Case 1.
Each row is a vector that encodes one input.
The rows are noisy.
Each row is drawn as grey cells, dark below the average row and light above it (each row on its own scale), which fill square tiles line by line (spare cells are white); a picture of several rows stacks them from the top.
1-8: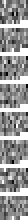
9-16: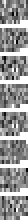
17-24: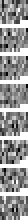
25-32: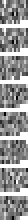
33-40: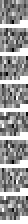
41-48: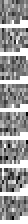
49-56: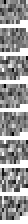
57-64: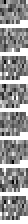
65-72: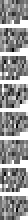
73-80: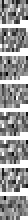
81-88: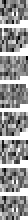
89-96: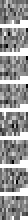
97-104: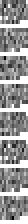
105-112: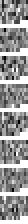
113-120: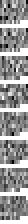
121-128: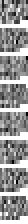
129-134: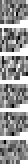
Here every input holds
four true/false values.
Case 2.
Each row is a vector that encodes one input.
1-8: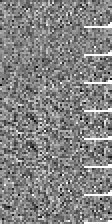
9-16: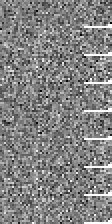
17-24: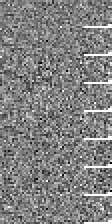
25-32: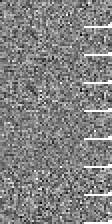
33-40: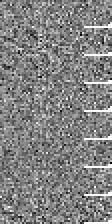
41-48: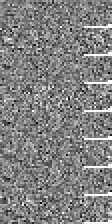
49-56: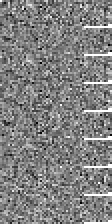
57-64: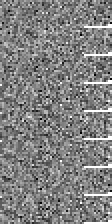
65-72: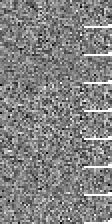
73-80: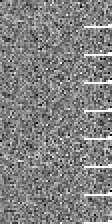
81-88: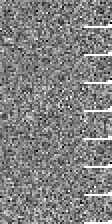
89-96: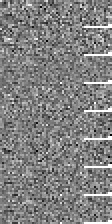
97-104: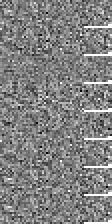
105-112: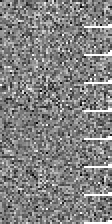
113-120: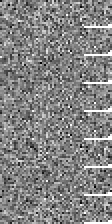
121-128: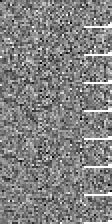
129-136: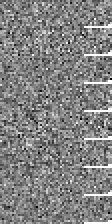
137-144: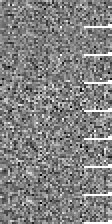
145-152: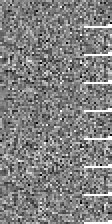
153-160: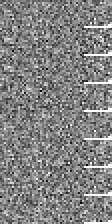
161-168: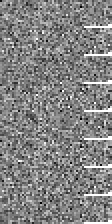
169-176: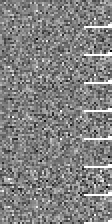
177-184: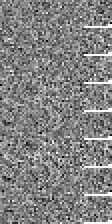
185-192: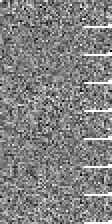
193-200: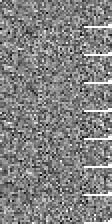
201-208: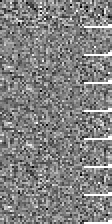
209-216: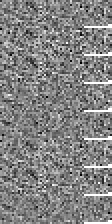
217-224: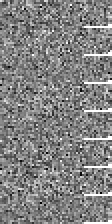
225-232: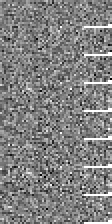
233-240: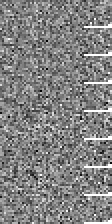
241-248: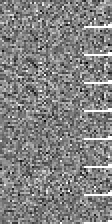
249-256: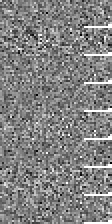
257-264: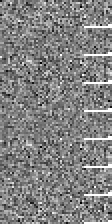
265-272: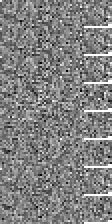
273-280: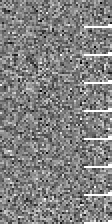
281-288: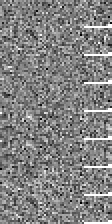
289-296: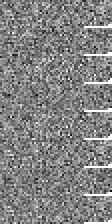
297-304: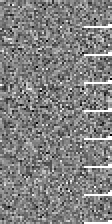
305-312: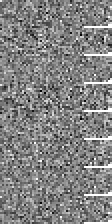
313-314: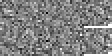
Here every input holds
a point on a 10-point circle.
